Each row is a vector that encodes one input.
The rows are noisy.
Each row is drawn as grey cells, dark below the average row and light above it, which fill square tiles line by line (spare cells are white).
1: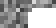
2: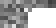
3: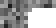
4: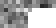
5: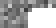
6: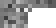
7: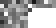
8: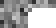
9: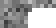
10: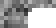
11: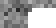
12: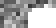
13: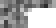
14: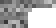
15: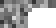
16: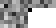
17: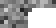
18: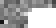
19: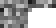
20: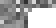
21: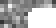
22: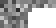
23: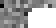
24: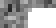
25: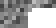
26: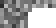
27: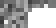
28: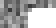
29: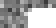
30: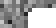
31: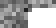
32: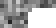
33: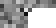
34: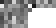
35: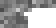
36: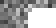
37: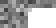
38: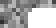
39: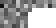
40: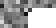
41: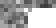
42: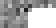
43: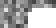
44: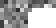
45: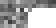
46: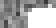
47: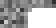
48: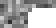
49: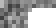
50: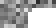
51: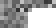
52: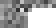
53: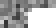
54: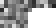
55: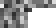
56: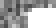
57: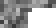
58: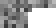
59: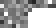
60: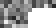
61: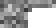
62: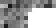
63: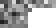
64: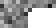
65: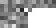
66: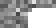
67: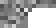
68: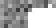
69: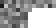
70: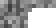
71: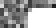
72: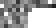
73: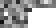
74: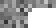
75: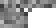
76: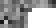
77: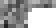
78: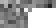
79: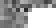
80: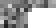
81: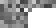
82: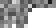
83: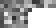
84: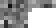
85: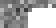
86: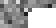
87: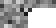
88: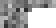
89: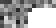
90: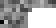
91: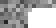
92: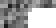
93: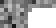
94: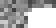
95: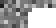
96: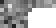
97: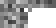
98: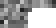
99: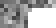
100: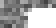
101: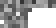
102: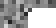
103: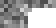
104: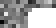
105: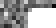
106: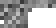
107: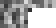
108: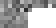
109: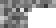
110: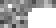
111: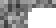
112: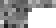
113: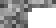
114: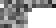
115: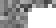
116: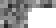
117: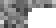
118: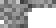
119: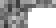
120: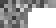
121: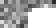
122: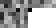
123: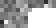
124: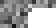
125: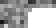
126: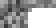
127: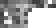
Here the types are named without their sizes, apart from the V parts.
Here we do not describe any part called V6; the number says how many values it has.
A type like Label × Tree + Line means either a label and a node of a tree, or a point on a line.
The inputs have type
(Bool × Bool × Bool × Bool + Circle) × V6.
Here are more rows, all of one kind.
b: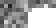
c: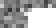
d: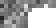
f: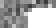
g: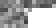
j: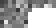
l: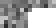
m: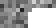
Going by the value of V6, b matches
d and j.
